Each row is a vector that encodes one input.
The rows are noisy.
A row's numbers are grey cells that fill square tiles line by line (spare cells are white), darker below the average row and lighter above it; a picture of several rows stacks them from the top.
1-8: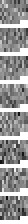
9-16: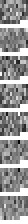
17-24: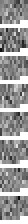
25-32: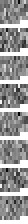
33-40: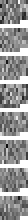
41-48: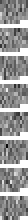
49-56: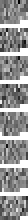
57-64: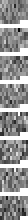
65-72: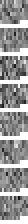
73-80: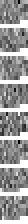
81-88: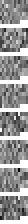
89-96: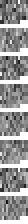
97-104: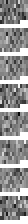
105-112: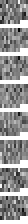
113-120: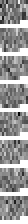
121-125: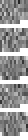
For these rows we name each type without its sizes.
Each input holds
either a label and a true/false value, or a list of points on a line.
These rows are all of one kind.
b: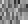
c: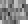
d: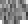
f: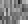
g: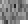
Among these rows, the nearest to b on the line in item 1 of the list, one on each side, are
f and g.
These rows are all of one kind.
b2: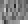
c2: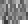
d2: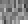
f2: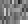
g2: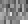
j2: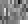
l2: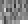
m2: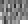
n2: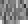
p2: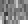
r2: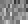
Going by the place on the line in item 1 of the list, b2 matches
d2, g2, l2 and m2.
